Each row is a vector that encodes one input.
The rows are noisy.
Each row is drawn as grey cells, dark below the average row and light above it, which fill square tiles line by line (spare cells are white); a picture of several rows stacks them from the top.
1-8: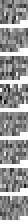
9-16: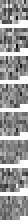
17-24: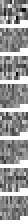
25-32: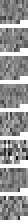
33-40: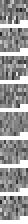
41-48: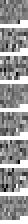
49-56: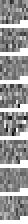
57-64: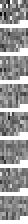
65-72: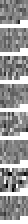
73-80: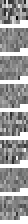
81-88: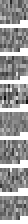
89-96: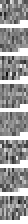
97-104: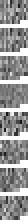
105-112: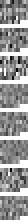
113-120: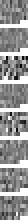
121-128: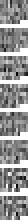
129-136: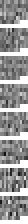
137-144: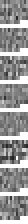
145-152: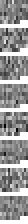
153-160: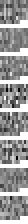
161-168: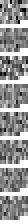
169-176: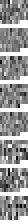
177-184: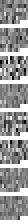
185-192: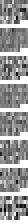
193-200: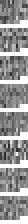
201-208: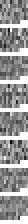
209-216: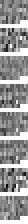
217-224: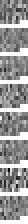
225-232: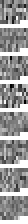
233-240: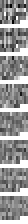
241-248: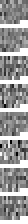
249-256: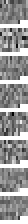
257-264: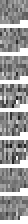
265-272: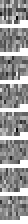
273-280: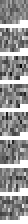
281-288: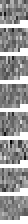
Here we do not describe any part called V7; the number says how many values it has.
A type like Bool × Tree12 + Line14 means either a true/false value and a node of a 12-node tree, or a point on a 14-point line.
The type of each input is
(Bool × Line8 + V7) × Tree8 + List3(Line5).
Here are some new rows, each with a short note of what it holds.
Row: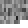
a point on an 8-point line, a node of an 8-node tree and a true/false value
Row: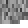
the empty list
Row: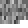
a point on an 8-point line, a node of an 8-node tree and a true/false value
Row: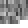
a list of one item
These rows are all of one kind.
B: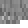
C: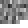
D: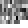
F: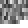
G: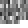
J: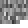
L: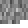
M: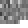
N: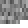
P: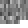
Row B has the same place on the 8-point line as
C, F and G.
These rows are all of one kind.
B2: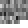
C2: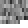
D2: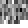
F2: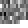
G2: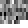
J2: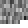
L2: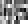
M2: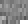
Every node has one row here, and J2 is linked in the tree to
G2.
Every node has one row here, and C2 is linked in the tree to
B2, G2 and M2.
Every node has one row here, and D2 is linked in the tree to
M2.
